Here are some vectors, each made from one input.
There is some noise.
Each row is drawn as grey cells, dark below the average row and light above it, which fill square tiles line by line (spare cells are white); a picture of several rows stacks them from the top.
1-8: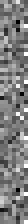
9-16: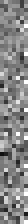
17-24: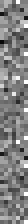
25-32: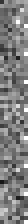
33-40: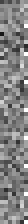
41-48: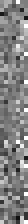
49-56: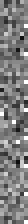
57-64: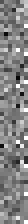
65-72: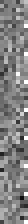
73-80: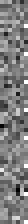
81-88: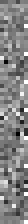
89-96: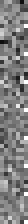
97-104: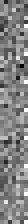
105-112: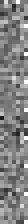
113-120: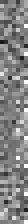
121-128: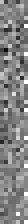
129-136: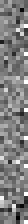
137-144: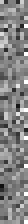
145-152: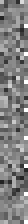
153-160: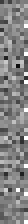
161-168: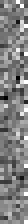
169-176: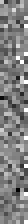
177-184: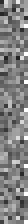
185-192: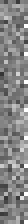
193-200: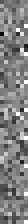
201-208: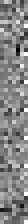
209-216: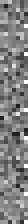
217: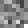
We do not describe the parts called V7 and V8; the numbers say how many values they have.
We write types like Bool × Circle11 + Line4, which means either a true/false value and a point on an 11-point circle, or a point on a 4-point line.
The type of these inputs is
(Bool × Bool × Bool × Bool + Tree9) × V8 + Line5 × V7.
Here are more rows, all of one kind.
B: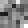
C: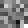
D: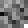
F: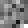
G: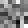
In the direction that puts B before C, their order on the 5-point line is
D, B, F, C, G.
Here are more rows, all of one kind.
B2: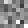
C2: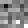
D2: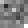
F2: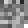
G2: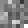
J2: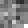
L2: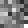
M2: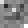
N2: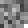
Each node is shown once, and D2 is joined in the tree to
G2 and M2.
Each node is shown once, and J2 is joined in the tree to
F2 and N2.
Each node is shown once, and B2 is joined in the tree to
N2.
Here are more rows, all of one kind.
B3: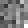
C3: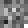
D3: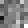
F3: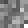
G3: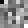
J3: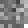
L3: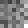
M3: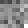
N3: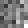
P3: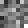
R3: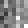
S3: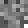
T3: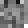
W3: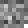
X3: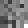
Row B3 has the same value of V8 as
D3, N3, P3 and T3.
